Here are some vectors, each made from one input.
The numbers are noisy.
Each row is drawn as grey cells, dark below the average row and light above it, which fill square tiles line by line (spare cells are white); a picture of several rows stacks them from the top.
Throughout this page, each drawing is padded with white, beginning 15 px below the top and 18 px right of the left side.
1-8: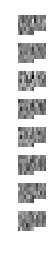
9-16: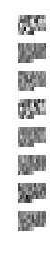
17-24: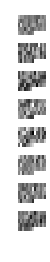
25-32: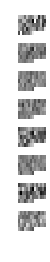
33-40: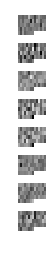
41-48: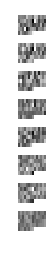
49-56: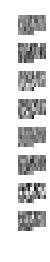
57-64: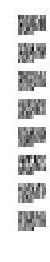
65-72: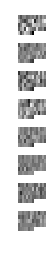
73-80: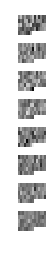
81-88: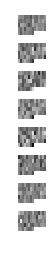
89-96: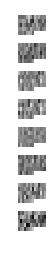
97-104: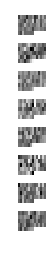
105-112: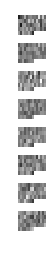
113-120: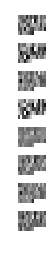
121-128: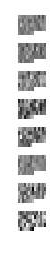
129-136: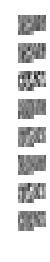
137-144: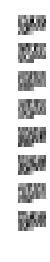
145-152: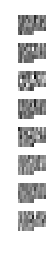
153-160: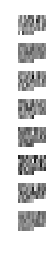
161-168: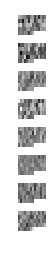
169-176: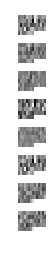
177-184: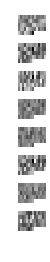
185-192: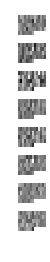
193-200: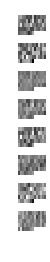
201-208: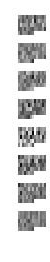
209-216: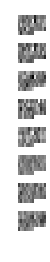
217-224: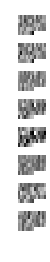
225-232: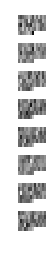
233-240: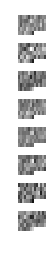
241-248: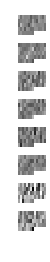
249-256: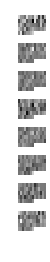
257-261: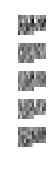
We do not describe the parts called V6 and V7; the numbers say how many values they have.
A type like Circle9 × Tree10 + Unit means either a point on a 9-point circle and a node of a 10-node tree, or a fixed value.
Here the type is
(Bool × V6 + Unit) × (Tree11 + V7).
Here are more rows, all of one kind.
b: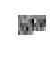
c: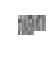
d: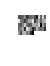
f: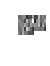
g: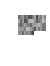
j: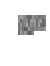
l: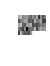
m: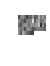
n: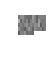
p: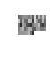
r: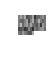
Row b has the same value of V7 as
d, p and r.
